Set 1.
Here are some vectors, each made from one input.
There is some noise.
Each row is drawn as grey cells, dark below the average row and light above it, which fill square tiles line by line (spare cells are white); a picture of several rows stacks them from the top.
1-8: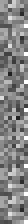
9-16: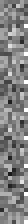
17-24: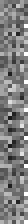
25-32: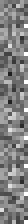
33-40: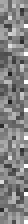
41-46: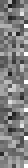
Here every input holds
three true/false values.
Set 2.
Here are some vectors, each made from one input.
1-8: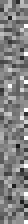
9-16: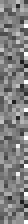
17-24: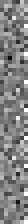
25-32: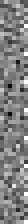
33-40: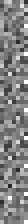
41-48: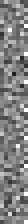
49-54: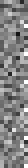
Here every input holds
four true/false values.
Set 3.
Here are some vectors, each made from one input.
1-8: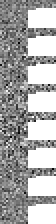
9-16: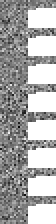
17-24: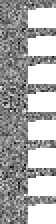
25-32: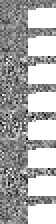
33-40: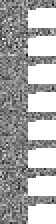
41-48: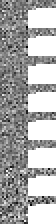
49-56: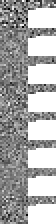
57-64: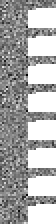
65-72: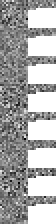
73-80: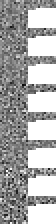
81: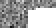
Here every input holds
a node of a 13-node tree.
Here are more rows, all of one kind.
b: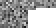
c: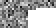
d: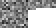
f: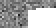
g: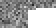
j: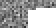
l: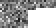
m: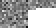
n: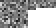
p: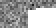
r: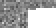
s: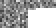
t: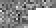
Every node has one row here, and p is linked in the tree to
g and r.
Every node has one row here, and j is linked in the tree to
b and r.
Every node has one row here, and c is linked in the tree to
b.
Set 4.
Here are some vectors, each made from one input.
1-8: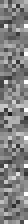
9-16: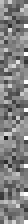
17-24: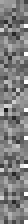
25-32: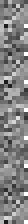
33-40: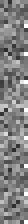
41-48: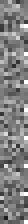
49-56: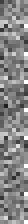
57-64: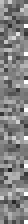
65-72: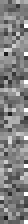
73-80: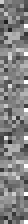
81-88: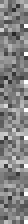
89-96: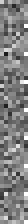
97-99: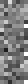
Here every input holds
four true/false values.
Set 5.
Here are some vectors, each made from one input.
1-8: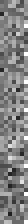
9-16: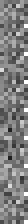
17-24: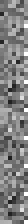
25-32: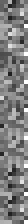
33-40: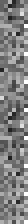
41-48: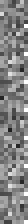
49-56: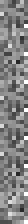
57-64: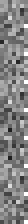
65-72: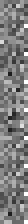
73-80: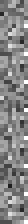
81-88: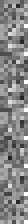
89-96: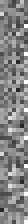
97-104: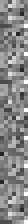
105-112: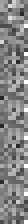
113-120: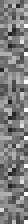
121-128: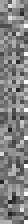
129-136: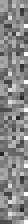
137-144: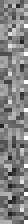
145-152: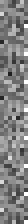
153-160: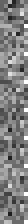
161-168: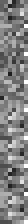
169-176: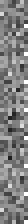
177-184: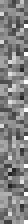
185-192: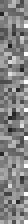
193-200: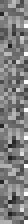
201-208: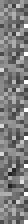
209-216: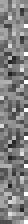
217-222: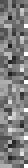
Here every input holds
three true/false values.
